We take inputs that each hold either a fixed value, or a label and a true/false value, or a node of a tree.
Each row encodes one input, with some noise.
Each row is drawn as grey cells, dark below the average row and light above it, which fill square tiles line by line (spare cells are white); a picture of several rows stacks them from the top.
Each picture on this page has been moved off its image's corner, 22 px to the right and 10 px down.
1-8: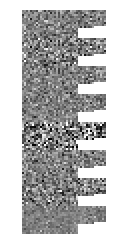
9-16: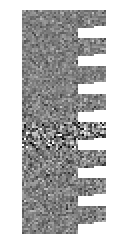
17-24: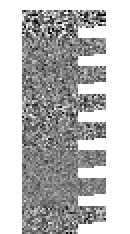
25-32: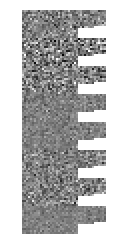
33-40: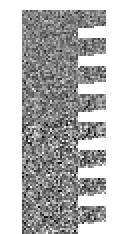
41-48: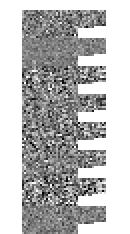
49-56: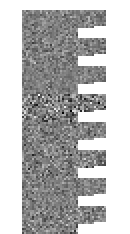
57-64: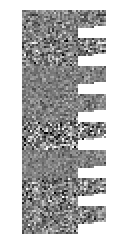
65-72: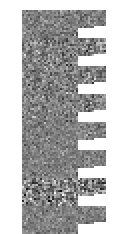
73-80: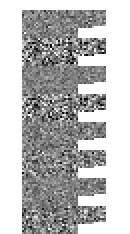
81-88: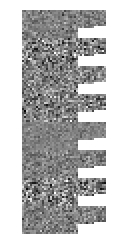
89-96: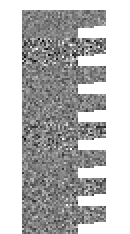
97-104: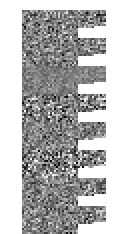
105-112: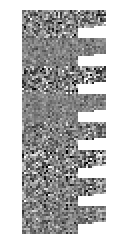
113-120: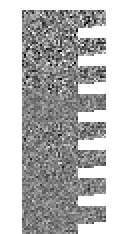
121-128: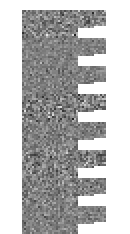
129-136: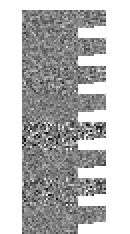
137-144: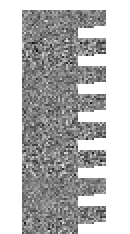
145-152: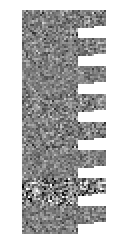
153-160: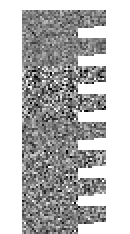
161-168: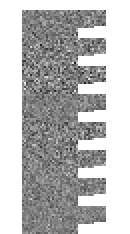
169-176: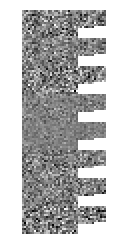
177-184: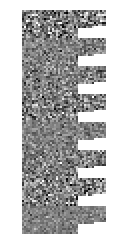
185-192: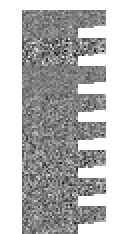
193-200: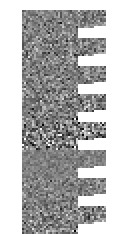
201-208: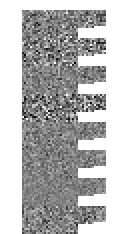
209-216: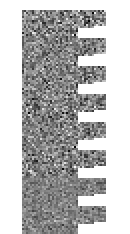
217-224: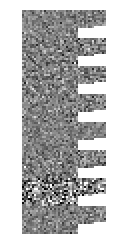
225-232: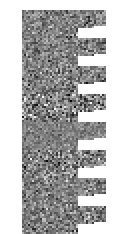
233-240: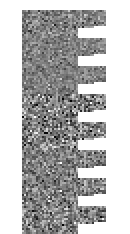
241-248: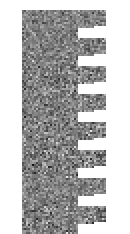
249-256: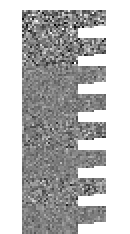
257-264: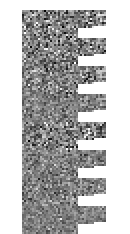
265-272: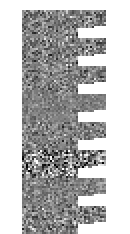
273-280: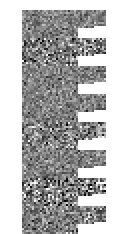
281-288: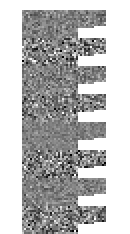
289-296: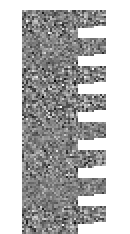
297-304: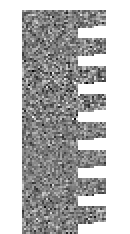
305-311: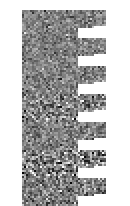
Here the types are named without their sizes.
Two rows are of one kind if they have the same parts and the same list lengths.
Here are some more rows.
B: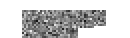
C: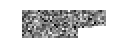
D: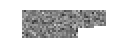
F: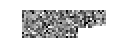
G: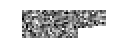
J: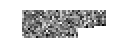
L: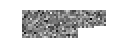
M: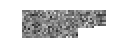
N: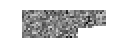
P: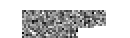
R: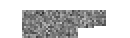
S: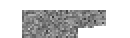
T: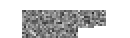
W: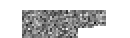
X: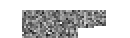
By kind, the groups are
B
C, D, J, L, N, P, R, T, W, X
F, G, M, S

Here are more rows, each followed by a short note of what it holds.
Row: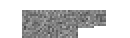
a node of a tree
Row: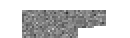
a fixed value
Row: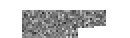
a fixed value
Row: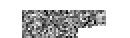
a label and a true/false value
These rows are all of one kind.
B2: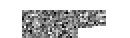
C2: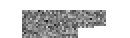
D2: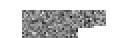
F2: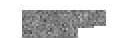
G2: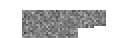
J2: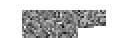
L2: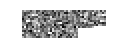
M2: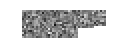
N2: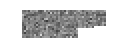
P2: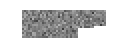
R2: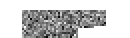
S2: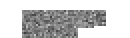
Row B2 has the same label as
F2, J2, P2 and S2.
